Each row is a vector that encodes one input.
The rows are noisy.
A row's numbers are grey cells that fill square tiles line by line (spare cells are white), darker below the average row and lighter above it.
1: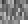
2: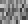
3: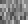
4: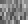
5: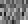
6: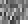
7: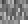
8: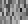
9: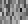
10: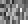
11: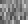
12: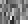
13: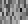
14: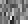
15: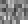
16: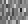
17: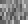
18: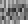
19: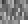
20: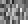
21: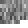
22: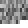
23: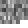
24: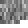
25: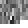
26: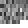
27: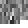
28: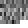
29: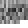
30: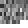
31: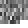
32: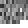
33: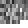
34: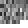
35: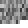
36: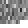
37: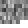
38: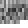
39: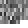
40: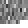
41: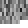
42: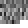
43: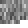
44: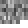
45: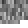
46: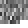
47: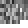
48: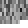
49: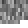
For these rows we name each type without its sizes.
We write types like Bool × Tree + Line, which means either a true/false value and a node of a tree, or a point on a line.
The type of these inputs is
Line + Tree.
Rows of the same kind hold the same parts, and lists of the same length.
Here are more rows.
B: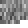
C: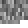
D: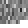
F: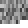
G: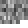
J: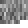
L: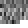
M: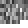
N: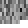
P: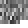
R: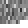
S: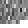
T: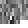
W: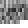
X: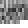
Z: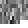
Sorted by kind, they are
B, C, D, F, G, J, N, R, S, W, X
L, M, P, T, Z

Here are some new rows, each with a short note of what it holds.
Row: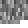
a node of a tree
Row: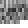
a node of a tree
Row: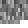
a node of a tree
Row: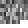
a point on a line
